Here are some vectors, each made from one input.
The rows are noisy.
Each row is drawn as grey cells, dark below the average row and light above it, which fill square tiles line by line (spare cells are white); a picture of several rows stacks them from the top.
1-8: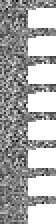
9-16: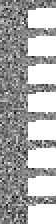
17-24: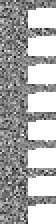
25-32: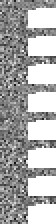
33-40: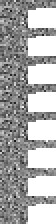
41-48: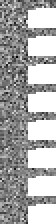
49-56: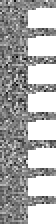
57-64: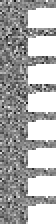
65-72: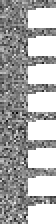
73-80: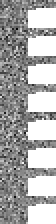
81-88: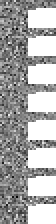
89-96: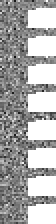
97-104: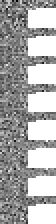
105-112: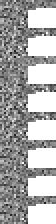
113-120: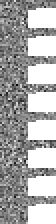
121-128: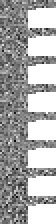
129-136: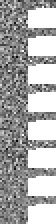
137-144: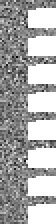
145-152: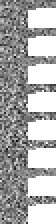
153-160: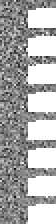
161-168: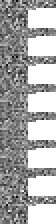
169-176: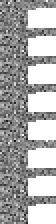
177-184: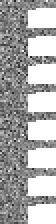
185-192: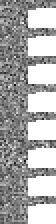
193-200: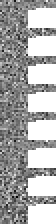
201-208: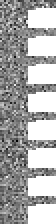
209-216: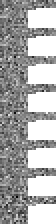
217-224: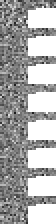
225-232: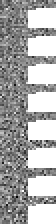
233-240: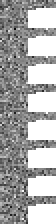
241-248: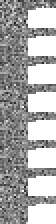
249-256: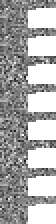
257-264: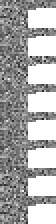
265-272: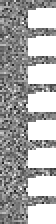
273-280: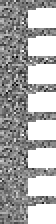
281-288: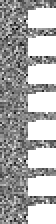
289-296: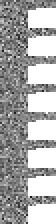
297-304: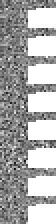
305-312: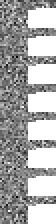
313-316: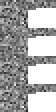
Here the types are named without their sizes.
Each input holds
a point on a circle.
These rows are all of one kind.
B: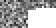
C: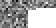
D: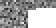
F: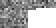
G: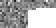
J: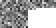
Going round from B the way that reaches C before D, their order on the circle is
B, J, F, G, C, D.
